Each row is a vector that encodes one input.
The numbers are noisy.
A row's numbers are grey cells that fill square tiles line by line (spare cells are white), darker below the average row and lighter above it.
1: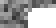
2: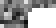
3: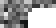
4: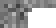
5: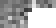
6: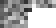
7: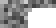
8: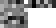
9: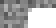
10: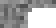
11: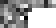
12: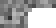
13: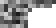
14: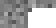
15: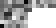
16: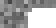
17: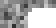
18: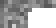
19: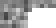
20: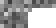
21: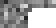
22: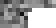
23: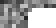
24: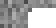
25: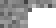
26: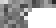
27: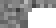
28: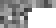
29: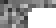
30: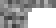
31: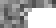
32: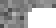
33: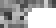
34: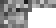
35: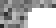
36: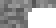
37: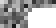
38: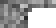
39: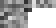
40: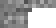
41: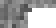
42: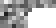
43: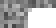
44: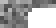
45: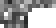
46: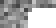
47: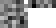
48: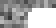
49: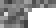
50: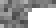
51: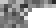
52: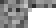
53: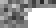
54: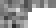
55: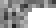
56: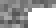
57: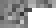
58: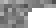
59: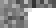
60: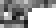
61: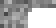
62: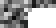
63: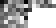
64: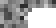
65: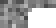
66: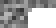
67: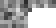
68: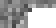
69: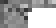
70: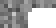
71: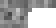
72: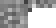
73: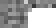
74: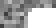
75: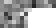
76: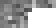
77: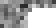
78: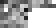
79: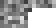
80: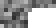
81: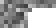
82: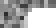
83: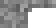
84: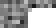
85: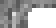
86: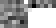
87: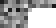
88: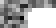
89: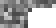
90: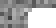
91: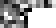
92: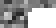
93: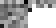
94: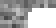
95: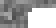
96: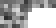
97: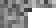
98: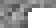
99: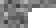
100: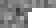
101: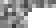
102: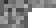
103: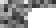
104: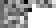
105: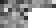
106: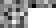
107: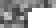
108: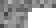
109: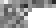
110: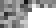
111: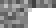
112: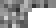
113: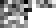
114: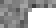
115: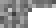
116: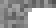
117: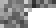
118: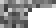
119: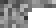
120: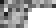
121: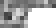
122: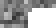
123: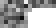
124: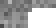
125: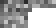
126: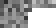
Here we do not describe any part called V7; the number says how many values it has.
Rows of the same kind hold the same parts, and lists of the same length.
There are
2 kinds of row.
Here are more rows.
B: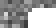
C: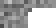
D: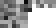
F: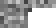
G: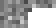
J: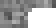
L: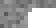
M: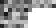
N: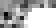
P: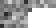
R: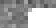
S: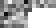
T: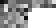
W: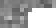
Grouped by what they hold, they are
B, D, J, M, N, P
C, F, G, L, R, S, T, W

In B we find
a point on an 8-point line and a true/false value.
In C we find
a true/false value and a value of V7.
